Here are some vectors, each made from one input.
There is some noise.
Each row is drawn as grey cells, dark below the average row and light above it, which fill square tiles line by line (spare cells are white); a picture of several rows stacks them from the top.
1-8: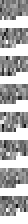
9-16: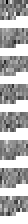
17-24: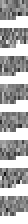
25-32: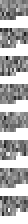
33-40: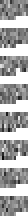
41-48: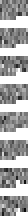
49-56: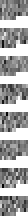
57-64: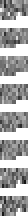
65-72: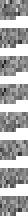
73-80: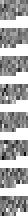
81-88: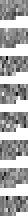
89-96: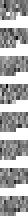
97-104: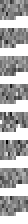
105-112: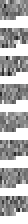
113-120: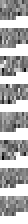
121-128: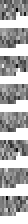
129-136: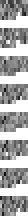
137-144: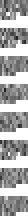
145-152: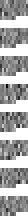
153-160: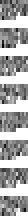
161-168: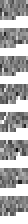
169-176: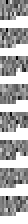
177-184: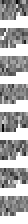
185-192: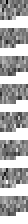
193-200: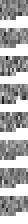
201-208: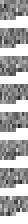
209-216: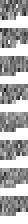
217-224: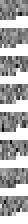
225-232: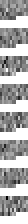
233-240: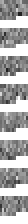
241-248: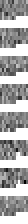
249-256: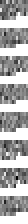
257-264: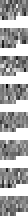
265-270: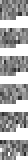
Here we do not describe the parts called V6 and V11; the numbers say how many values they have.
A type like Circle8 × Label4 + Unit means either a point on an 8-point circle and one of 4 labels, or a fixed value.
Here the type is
(List2(Line4) + V6 × V11) × Tree10.
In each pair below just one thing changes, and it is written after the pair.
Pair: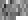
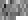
the place on the 4-point line in item 2 of the list
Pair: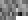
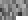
the place on the 4-point line in item 1 of the list
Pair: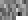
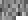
the node of the tree
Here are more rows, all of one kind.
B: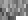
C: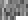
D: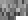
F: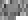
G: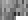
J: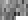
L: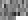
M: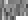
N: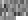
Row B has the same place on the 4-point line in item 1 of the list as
F and M.
